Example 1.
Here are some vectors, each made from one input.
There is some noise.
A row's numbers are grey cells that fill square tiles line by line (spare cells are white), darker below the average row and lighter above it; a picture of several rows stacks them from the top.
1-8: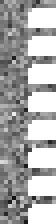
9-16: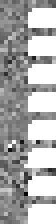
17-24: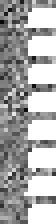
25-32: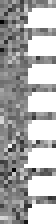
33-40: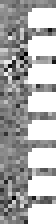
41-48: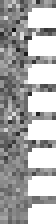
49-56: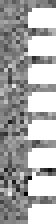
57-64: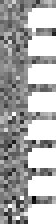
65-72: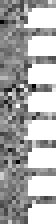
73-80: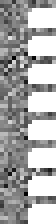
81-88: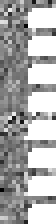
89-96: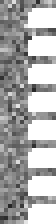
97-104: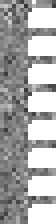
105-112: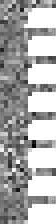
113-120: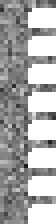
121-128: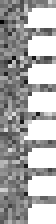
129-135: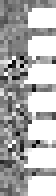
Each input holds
either a point on a 6-point circle, or a node of a 10-node tree and a true/false value.
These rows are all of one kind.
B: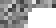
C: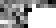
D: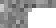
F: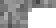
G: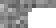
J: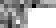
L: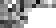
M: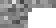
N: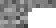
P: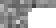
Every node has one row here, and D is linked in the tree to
M.
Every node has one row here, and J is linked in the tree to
B and F.
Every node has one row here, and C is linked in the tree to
B and P.
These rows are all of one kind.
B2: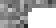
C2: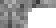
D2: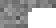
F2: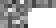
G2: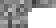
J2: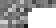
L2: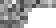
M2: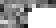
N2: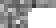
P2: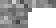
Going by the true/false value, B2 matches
D2, F2 and N2.
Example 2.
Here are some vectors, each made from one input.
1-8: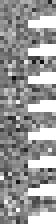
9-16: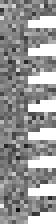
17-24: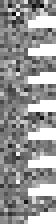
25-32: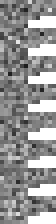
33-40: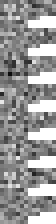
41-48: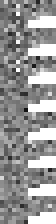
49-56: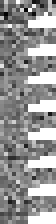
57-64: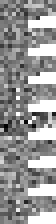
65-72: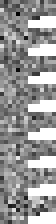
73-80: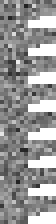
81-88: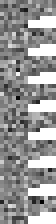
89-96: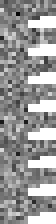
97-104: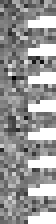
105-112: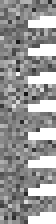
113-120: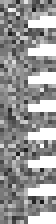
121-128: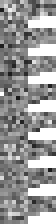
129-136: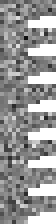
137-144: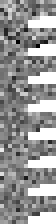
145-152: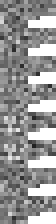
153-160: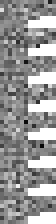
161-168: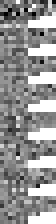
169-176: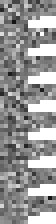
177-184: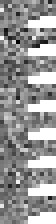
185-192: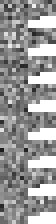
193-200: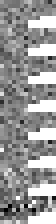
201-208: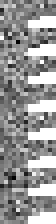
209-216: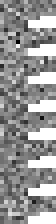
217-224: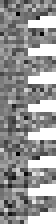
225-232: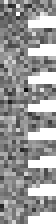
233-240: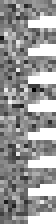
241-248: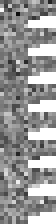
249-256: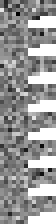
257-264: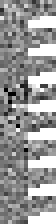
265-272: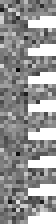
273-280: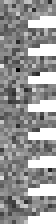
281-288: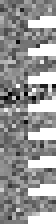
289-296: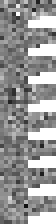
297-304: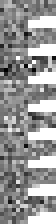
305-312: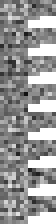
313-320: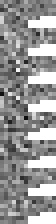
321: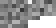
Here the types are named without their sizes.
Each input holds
a list of points on a line.
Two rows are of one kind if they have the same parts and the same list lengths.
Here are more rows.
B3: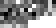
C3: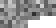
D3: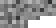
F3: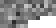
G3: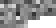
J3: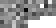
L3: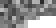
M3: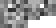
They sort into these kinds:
B3
C3, D3
F3, G3, L3
J3, M3

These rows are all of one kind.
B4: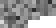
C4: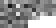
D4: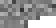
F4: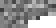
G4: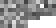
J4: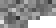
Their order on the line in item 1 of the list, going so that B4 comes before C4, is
G4, F4, D4, J4, B4, C4.
